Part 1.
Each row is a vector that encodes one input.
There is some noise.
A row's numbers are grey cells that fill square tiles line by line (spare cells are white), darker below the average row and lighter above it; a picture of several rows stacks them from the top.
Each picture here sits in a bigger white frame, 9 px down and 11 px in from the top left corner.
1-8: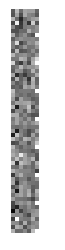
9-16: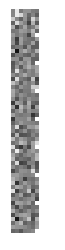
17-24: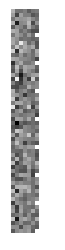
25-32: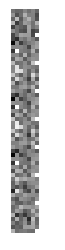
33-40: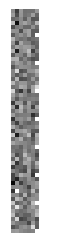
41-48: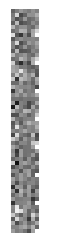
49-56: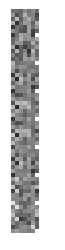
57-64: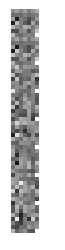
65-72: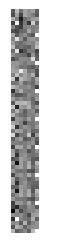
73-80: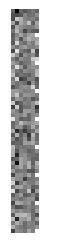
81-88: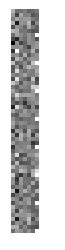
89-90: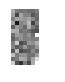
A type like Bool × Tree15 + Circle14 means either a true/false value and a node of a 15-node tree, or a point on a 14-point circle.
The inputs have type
Bool × Label10.
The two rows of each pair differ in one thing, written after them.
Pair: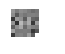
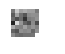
the true/false value
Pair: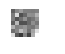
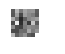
the label
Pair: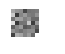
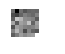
the label
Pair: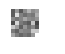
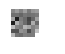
the label
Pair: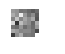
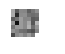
the label
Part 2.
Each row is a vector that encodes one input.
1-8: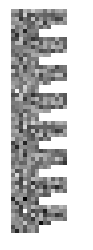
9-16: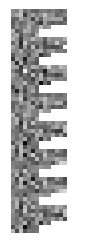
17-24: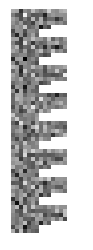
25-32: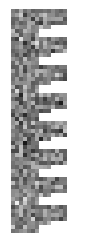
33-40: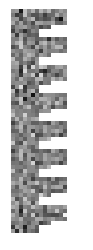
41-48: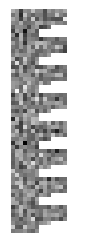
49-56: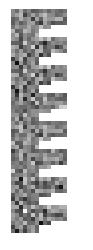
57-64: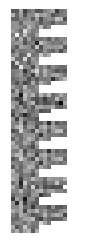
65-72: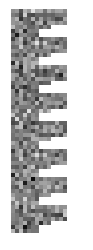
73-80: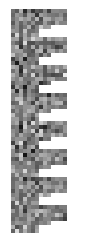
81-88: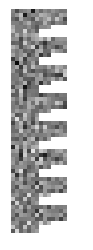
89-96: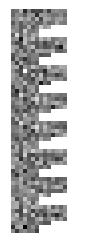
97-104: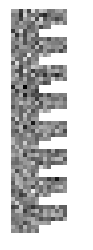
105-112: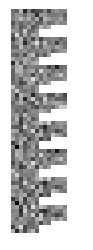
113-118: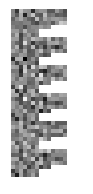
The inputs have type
Label8 + Tree14.
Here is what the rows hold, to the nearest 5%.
About 40% of them hold one of 8 labels. The rest hold a node of a 14-node tree.
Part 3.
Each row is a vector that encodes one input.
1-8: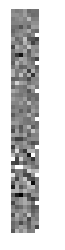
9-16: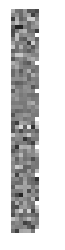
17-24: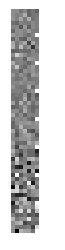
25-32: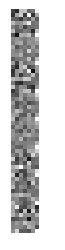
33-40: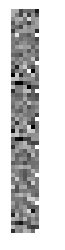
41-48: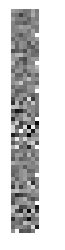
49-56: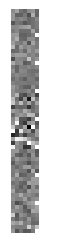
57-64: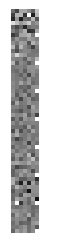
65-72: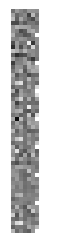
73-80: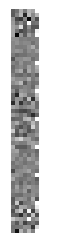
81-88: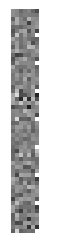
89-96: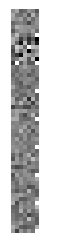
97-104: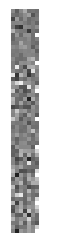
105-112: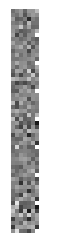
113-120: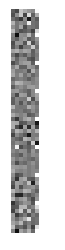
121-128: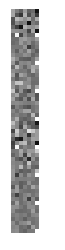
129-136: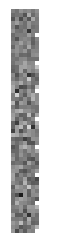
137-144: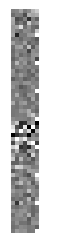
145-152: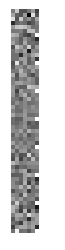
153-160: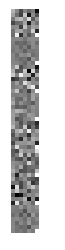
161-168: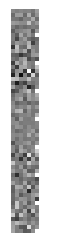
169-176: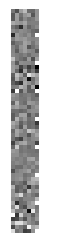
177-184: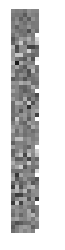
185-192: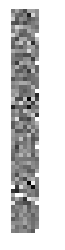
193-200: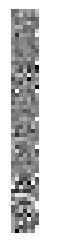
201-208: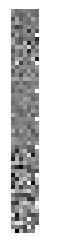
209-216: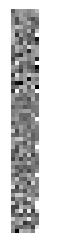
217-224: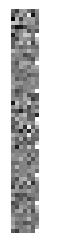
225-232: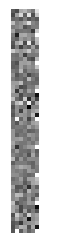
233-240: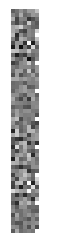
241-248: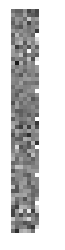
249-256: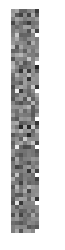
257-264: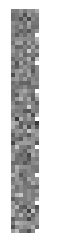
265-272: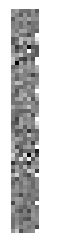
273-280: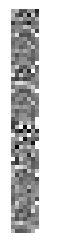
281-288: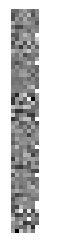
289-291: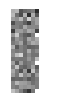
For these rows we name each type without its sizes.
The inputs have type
(Circle + Unit) × Label.
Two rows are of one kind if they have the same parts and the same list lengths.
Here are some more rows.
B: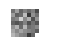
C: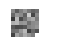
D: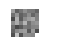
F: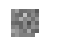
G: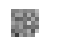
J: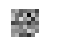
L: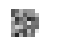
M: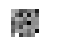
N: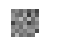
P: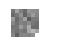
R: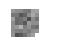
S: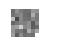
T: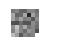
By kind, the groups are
B, F, J, L, N, T
C, D, G, M, P, R, S

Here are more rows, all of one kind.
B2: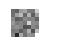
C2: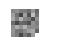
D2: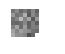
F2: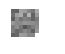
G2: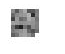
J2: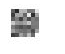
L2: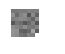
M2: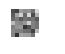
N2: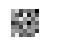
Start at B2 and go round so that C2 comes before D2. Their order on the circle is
B2, F2, C2, N2, G2, D2, M2, L2, J2.
